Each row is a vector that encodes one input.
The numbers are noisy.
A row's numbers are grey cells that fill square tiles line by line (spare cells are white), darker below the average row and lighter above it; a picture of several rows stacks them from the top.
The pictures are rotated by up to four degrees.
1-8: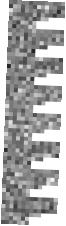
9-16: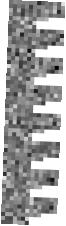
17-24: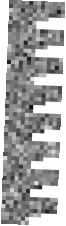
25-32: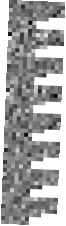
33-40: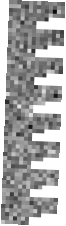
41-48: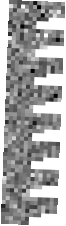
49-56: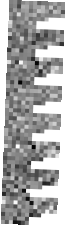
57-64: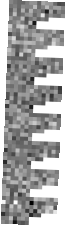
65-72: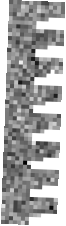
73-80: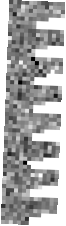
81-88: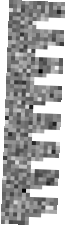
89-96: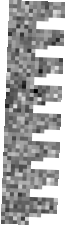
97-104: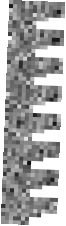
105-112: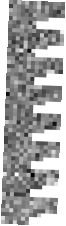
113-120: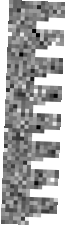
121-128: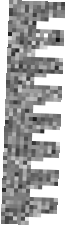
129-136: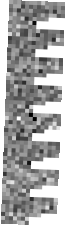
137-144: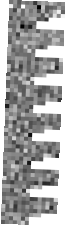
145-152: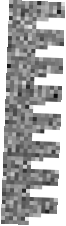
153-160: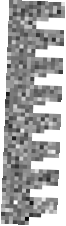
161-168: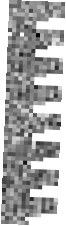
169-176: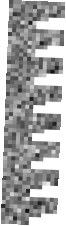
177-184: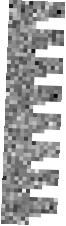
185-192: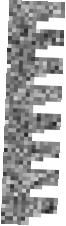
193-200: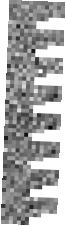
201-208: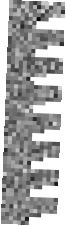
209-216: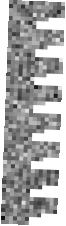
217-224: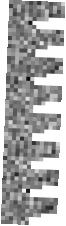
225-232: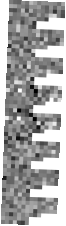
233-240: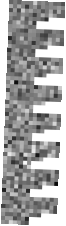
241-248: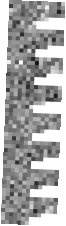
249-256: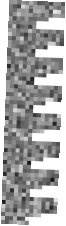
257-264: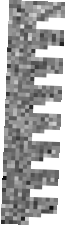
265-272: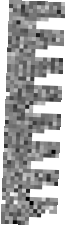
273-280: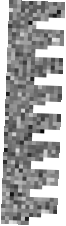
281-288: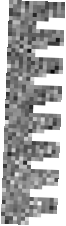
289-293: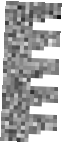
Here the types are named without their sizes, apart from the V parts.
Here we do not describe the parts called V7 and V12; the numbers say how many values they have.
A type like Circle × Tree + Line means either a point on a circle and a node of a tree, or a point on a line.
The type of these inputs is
Bool × V12 + Circle + V7.
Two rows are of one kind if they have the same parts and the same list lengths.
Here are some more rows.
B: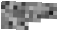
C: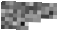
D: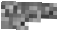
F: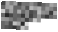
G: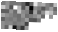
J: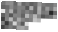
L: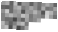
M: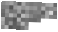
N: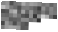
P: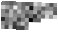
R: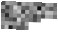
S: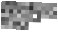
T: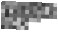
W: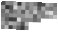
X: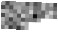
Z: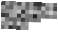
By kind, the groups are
B, C, D, F, J, T
G, N, P, S
L, M, R, W, X, Z

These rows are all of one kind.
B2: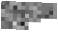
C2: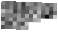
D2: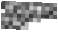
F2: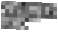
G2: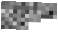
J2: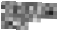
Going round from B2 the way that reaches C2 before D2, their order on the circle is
B2, G2, C2, J2, D2, F2.
